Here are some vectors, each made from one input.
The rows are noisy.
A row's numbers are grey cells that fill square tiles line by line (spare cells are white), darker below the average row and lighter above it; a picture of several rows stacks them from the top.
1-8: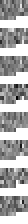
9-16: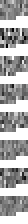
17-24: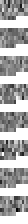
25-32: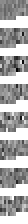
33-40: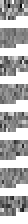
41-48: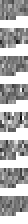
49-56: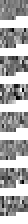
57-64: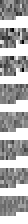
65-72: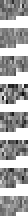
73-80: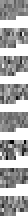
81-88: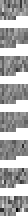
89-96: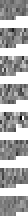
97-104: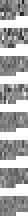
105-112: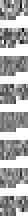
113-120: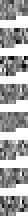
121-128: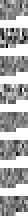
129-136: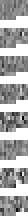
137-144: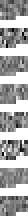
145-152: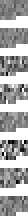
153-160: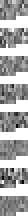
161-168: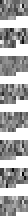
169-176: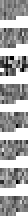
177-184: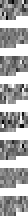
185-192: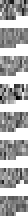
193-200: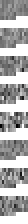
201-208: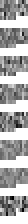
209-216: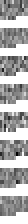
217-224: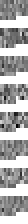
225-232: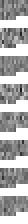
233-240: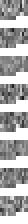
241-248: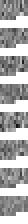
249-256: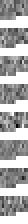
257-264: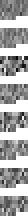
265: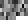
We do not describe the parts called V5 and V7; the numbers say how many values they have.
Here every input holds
either a point on a 9-point line, or a true/false value and a value of V7, or a value of V5.
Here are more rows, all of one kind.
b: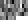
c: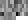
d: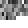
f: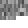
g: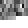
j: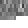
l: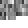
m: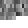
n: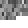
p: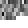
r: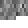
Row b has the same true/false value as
j, l and r.
